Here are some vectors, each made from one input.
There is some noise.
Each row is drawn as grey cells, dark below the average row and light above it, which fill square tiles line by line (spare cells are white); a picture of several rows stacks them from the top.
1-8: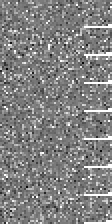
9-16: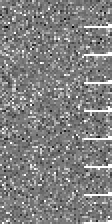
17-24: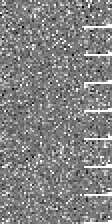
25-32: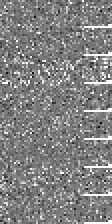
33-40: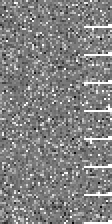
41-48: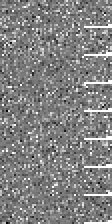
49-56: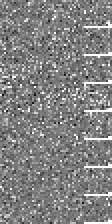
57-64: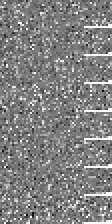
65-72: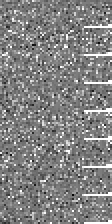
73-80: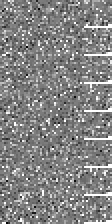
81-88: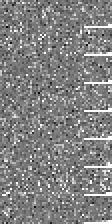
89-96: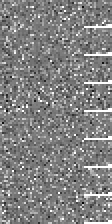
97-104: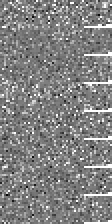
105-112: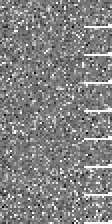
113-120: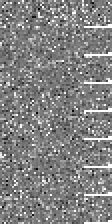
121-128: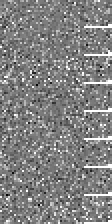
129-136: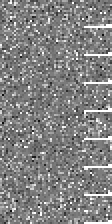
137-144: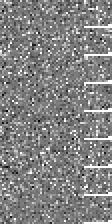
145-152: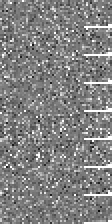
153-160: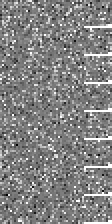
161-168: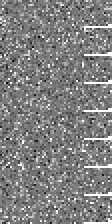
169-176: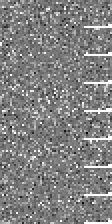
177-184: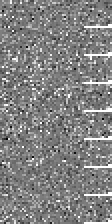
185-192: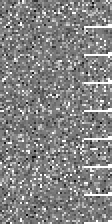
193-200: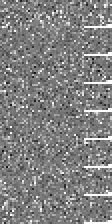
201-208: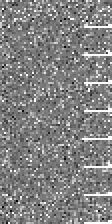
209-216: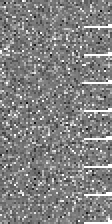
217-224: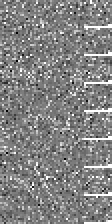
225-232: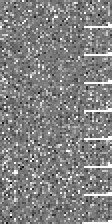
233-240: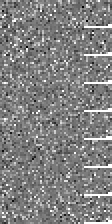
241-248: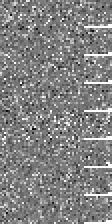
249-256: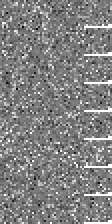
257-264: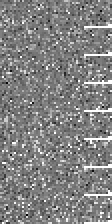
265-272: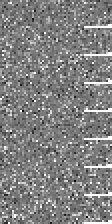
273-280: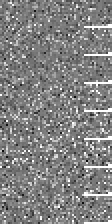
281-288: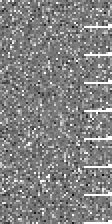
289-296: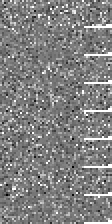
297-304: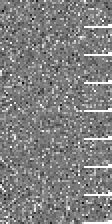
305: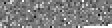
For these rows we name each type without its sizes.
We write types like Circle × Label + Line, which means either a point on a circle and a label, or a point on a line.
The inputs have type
(Bool × Bool × Bool + Unit) × Line × Tree.
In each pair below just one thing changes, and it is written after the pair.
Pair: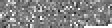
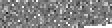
the node of the tree
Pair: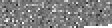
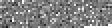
the node of the tree
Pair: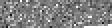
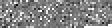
the place on the line
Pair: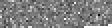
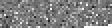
the node of the tree
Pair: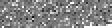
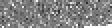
the place on the line
